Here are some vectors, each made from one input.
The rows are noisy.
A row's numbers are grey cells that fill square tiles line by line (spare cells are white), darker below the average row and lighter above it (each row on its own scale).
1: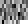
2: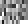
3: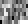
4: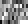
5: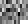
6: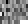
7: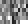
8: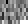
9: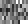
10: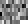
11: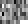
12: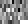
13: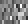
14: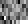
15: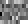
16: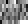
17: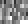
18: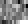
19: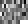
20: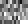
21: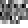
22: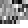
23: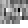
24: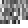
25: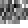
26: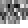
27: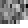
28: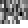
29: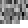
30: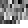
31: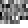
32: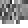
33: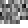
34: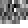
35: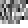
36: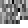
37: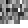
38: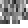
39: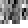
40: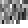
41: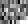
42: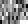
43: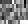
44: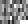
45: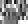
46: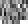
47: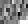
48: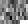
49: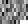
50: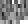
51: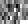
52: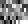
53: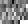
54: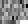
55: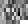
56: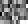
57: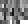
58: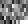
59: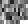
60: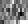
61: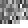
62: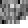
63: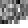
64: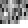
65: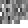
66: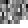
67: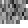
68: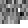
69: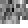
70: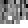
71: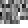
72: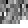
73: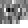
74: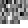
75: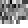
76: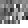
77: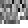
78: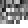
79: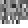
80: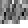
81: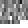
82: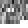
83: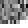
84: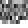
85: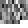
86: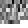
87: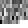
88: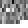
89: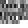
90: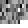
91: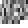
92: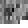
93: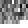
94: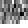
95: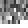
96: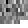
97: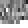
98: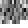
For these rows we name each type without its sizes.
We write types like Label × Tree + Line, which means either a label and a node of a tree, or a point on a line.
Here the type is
(Bool × Circle + Unit) × Line.
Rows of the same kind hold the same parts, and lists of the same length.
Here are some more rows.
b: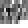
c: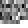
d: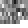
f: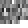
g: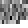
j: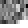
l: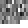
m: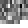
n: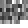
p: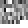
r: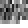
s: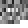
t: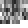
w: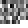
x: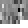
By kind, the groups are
b, c, f, n, r
d, g, j, l, m, p, s, t, w, x

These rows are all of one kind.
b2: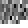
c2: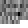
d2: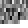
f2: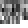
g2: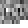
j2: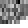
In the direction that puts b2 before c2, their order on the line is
b2, c2, g2, f2, d2, j2.
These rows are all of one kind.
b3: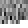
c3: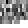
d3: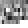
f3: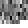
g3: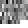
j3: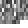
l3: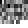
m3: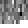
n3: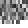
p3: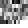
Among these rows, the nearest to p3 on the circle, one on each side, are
g3 and j3.
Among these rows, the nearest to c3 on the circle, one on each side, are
d3 and g3.
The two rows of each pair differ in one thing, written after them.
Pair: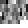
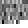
the place on the line
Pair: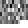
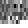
the true/false value
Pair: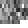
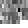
the true/false value
